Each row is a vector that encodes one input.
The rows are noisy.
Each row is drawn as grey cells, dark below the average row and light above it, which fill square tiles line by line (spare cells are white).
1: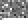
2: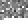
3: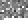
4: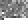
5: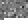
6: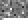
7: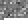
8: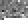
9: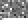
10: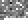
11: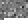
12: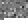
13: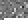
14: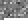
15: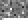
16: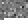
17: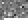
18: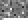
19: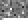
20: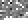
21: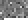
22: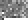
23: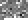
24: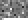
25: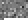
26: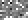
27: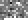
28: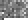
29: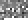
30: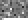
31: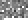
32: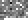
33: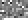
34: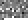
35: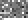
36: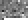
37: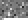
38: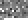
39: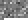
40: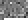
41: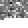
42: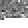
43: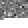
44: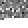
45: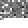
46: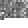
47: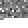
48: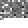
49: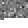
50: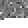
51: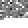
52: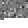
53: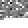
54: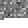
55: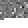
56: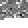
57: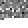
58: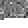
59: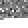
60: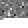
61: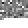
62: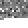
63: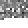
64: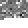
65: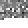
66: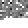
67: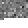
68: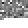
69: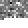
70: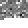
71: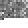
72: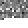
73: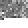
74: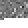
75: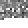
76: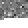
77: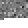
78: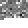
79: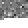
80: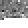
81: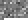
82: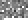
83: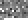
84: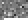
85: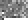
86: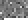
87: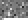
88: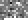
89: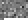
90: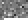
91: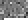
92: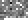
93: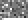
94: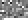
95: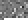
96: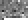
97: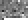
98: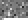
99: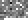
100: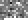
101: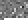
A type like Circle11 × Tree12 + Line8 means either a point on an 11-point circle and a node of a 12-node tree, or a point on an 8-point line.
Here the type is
Line9 + Line13.
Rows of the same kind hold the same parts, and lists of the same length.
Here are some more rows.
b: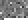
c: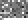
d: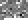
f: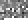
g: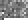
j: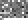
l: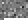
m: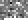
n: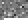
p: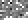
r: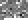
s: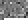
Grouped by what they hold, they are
b, c, g, j, l, n, s
d, f, m, p, r

